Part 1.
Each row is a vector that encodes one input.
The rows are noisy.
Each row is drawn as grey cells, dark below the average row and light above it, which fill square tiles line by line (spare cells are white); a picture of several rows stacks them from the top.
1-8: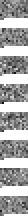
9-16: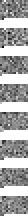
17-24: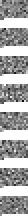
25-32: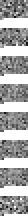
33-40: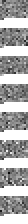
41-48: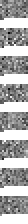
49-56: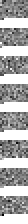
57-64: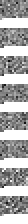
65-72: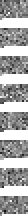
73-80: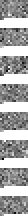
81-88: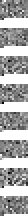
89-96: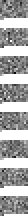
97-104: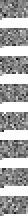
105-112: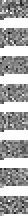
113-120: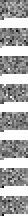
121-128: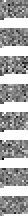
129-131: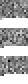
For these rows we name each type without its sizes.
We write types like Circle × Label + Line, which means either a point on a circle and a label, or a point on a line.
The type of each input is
Circle × (Tree + Unit) + Line.
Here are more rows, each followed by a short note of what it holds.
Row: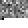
a point on a line
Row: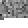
a point on a circle
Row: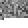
a point on a circle
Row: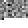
a point on a line
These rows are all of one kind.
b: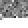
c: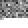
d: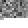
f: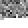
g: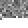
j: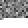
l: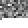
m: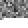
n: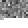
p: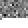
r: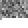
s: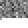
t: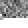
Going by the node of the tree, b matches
g and l.
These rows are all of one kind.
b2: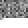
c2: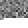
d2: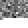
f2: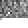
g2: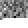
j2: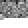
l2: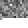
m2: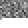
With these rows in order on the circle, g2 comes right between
d2 and l2.
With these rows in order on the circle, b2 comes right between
f2 and m2.
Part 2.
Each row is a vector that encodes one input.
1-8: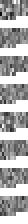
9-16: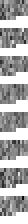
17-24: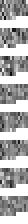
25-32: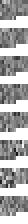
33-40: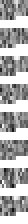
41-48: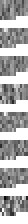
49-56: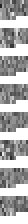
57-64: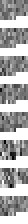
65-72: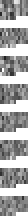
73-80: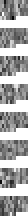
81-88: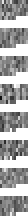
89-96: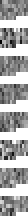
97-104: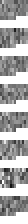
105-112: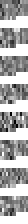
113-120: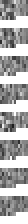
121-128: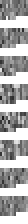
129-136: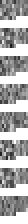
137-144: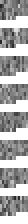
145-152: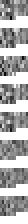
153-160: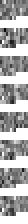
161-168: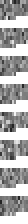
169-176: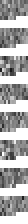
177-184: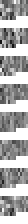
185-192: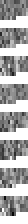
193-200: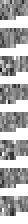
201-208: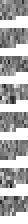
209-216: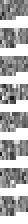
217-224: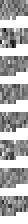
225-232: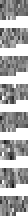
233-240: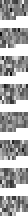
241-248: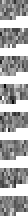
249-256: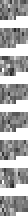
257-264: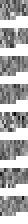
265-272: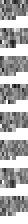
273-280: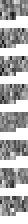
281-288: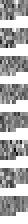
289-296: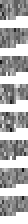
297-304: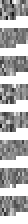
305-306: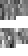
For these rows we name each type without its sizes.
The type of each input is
Bool × Bool × Bool + Circle × Label + Unit.
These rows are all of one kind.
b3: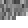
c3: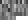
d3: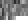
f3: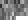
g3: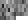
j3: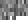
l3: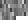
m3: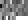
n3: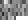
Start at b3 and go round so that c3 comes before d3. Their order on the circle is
b3, g3, c3, n3, l3, j3, m3, f3, d3.
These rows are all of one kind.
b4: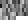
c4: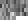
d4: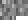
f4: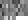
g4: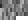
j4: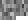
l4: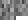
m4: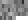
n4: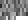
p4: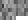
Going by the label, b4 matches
d4, g4, l4 and n4.
